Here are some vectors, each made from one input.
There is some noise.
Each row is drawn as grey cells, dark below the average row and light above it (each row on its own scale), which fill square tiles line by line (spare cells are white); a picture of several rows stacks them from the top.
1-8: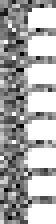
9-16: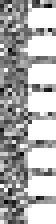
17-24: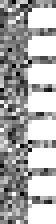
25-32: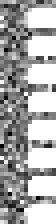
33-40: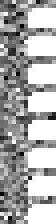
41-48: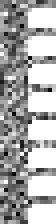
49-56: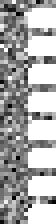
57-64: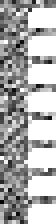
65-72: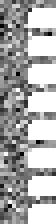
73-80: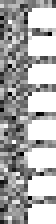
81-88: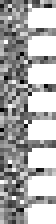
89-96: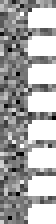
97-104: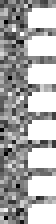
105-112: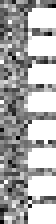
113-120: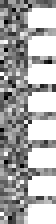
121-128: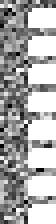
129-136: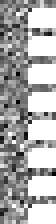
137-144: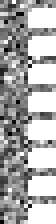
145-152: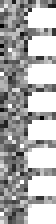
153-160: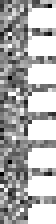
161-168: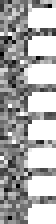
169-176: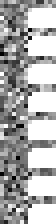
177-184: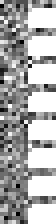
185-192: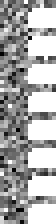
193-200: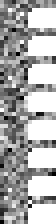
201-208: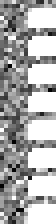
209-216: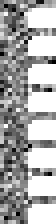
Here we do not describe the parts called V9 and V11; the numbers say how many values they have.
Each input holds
either a value of V9 and a value of V11, or a list of up to three points on a 6-point line.
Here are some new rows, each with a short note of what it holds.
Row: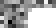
a list of three items
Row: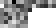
the empty list
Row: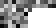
a value of V9 and a value of V11
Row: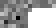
a list of two items
